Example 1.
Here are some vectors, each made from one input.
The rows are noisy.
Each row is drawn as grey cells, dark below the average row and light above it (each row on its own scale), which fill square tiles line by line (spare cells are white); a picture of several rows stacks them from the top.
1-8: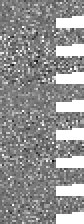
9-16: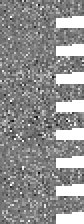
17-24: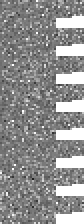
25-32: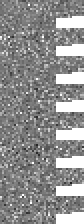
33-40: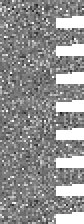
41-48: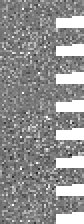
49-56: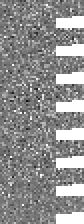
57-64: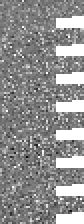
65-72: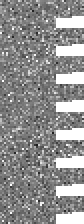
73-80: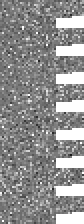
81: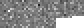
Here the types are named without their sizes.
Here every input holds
either a point on a line, or three true/false values.
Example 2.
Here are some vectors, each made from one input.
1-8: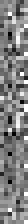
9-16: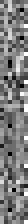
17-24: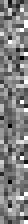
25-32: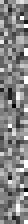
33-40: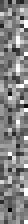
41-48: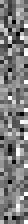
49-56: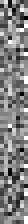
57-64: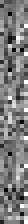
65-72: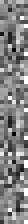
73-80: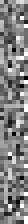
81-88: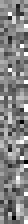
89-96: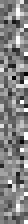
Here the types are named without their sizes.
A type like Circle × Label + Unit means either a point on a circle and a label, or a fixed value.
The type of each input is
(Bool × Bool × Bool + Unit) × Tree + Unit.
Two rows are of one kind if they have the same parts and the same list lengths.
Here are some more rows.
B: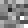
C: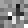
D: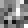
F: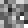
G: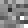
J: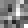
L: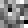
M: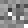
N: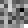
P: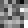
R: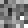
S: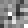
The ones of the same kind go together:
B, C, F, G, L, M, R, S
D, J, P
N

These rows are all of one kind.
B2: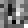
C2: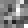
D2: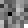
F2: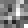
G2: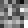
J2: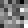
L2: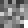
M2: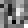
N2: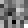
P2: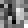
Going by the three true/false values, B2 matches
F2, J2 and M2.
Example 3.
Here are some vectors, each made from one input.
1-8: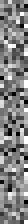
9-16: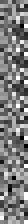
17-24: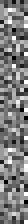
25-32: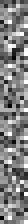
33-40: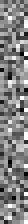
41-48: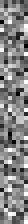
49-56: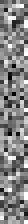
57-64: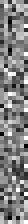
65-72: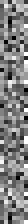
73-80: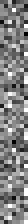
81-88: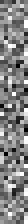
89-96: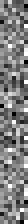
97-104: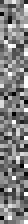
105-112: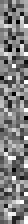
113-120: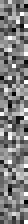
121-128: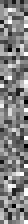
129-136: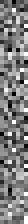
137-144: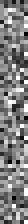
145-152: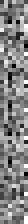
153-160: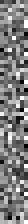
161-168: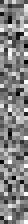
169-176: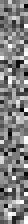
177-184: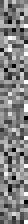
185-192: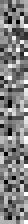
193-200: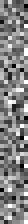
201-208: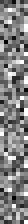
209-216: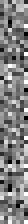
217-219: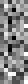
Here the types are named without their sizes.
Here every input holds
either a node of a tree, or four true/false values.
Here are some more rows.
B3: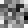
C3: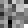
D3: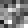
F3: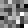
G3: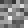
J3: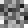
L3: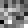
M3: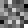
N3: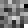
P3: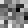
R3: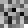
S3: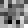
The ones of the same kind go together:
B3, C3, J3, P3, R3, S3
D3, F3, G3, L3, M3, N3

